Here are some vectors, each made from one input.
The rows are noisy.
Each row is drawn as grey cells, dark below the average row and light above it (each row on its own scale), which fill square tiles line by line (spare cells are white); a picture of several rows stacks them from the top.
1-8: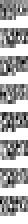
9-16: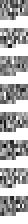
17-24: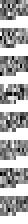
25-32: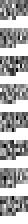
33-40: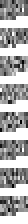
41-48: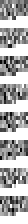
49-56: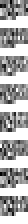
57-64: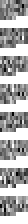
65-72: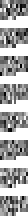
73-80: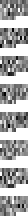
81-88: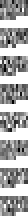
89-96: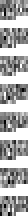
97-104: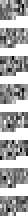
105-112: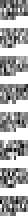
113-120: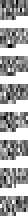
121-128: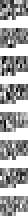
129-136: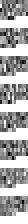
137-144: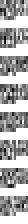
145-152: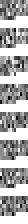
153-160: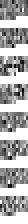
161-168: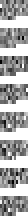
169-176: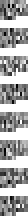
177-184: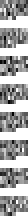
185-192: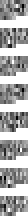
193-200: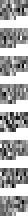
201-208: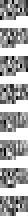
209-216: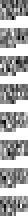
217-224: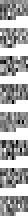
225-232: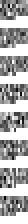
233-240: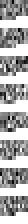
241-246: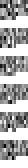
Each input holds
a true/false value, together with either a point on a 9-point line, or a node of a 17-node tree.
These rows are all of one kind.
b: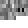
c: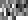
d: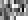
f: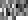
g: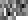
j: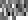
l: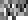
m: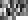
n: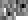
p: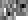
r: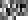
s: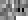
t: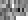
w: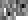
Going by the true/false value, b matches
d, s and t.
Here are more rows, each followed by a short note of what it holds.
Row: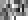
a point on a 9-point line and a true/false value
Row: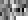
a point on a 9-point line and a true/false value
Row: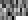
a node of a 17-node tree and a true/false value
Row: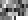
a point on a 9-point line and a true/false value
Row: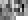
a point on a 9-point line and a true/false value
